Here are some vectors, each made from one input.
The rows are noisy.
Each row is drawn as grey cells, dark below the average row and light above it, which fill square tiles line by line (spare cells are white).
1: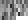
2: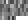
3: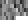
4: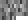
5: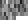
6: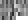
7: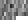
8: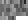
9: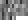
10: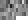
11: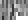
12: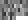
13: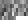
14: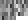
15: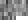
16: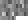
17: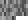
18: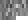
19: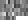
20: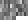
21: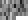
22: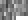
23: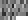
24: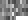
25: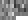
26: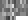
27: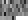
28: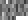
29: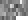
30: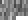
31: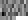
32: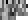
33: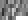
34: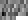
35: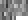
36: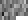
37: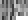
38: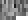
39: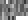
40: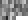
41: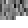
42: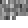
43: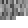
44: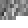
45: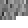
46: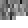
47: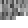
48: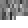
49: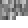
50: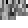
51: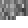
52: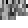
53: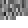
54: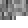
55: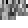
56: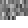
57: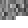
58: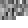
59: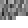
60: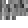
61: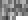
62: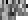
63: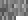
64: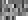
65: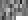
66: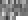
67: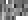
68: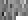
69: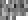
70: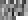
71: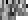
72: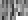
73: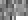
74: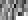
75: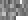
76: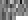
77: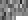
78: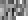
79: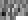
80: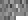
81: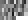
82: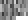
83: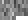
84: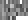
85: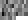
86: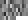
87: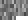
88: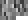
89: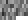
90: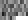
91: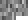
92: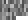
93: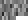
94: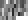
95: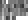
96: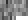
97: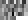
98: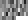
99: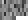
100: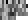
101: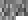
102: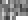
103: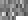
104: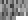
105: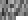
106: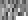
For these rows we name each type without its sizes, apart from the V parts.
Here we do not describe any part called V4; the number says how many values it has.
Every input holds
a list of items, each either a point on a line, or a true/false value and a value of V4.
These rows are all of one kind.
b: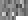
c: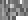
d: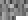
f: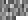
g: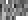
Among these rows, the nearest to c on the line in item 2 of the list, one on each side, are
f and g.
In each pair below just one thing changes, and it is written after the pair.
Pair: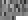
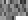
the value of V4 in item 2 of the list
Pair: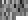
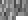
the true/false value in item 1 of the list
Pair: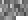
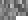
the value of V4 in item 2 of the list
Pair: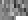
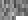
the value of V4 in item 2 of the list
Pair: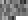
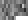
the true/false value in item 1 of the list
